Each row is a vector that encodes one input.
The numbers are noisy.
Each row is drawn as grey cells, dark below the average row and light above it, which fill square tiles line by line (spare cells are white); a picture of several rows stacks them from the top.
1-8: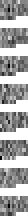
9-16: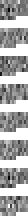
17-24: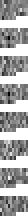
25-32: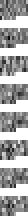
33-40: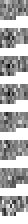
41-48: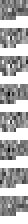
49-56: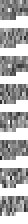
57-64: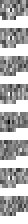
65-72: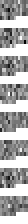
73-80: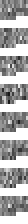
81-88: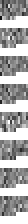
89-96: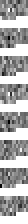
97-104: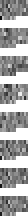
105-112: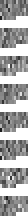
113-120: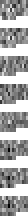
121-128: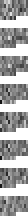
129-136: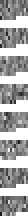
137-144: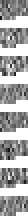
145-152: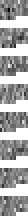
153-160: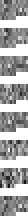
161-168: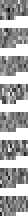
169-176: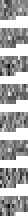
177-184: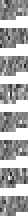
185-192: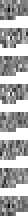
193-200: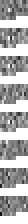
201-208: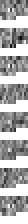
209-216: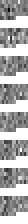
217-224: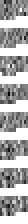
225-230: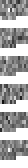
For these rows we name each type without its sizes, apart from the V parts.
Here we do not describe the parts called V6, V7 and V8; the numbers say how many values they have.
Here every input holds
a point on a circle, a point on a line, a value of V6 and a value of V7, together with either four true/false values, or a value of V8.
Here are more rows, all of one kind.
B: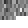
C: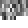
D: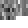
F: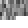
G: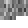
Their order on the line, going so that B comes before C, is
D, G, B, C, F.
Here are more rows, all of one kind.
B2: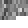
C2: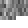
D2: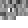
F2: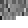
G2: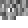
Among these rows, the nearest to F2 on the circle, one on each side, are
C2 and G2.
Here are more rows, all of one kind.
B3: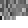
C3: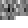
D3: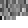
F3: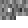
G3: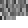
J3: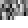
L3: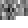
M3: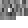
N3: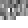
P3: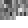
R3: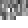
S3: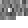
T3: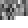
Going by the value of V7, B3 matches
F3 and R3.
